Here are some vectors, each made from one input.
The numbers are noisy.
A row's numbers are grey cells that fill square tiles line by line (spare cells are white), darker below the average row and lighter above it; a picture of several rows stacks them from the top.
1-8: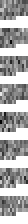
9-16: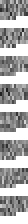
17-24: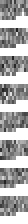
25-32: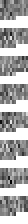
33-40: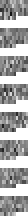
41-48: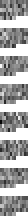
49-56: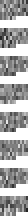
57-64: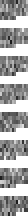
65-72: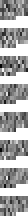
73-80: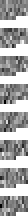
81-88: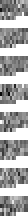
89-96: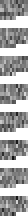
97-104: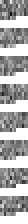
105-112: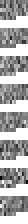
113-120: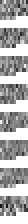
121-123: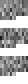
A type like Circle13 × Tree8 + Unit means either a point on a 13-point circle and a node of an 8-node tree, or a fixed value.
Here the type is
(Label11 + Line8) × Tree12.
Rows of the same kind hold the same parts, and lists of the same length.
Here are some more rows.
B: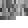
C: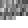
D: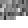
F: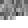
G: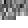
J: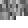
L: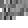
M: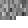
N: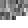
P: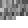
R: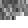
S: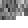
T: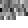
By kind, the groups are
B, G, J, R, S, T
C, D, F, L, M, N, P

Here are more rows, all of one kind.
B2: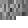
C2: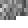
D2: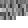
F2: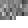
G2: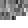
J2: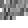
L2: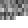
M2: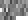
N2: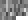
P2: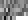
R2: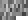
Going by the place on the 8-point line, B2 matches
C2 and M2.
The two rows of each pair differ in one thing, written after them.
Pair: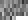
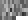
the place on the 8-point line
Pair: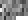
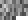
the place on the 8-point line
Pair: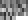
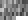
the node of the tree
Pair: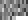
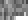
the node of the tree
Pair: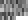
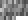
the node of the tree
